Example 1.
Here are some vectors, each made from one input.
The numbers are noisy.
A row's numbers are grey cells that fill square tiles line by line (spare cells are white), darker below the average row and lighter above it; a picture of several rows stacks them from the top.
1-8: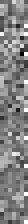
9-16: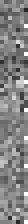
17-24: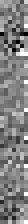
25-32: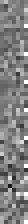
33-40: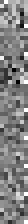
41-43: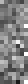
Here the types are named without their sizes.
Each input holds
a list of points on a line.
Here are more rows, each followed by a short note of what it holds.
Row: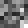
the empty list
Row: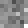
a list of one item
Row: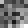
a list of two items
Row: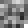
the empty list
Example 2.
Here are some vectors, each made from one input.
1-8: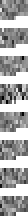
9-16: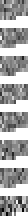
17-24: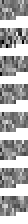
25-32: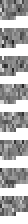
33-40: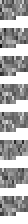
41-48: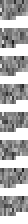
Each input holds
a list of up to two points on a 5-point line.
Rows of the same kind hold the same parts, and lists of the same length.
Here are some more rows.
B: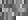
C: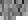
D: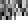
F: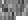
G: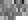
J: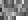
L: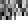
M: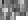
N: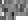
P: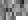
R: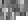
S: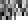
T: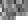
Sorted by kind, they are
B, J, M, R
C, F, G, N, P, T
D, L, S

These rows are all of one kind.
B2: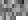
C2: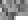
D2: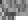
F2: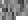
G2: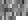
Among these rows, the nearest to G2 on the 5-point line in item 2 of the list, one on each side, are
B2 and F2.
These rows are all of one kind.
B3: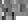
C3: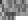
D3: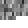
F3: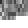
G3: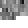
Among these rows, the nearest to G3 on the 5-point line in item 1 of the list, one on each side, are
B3 and C3.
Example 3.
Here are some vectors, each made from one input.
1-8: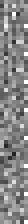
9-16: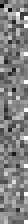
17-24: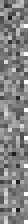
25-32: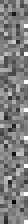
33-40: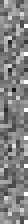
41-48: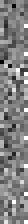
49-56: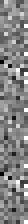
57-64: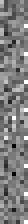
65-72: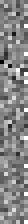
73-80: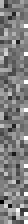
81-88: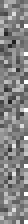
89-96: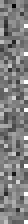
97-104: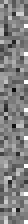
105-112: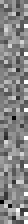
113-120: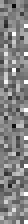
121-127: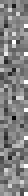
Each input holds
either a point on a 10-point circle and a true/false value, or a fixed value.
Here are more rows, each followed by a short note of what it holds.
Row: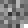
a point on a 10-point circle and a true/false value
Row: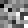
a fixed value
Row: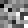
a fixed value
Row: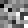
a fixed value
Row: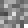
a point on a 10-point circle and a true/false value
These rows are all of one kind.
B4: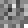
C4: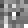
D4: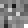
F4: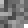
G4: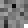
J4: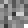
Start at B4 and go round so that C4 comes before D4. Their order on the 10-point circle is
B4, C4, J4, D4, G4, F4.
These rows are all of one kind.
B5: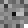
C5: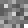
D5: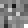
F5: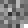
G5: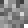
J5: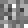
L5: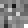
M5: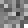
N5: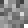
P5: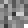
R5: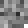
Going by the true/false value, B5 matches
D5, F5, L5 and P5.
